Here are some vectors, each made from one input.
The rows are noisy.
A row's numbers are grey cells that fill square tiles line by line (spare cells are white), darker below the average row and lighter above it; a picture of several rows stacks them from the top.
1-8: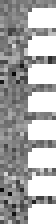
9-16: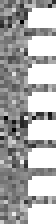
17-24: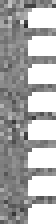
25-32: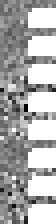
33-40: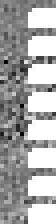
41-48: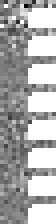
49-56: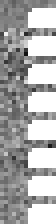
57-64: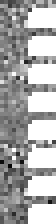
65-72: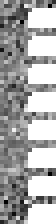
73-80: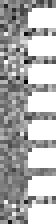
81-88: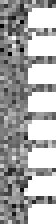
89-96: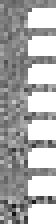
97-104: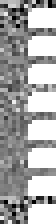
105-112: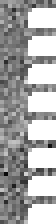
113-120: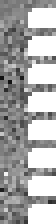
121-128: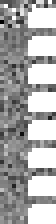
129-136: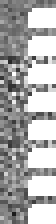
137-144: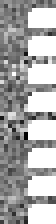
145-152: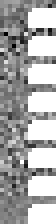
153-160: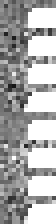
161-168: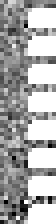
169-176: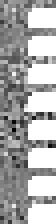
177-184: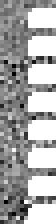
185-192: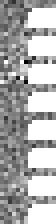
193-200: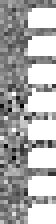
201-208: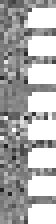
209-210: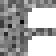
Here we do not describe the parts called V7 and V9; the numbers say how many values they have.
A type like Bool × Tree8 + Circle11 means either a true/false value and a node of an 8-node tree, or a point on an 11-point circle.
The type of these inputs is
Bool × Bool × Bool × (Circle6 + Unit) × V7 + V9.
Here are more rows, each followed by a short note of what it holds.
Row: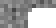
three true/false values and a value of V7
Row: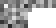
a value of V9
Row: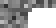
a point on a 6-point circle, three true/false values and a value of V7
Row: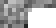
a value of V9
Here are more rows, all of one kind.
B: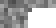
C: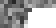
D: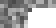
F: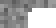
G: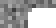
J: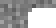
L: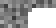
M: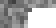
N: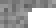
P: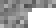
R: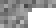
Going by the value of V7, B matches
G and N.
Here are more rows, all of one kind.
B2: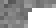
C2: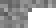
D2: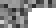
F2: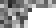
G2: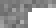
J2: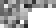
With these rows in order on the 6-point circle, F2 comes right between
B2 and C2.
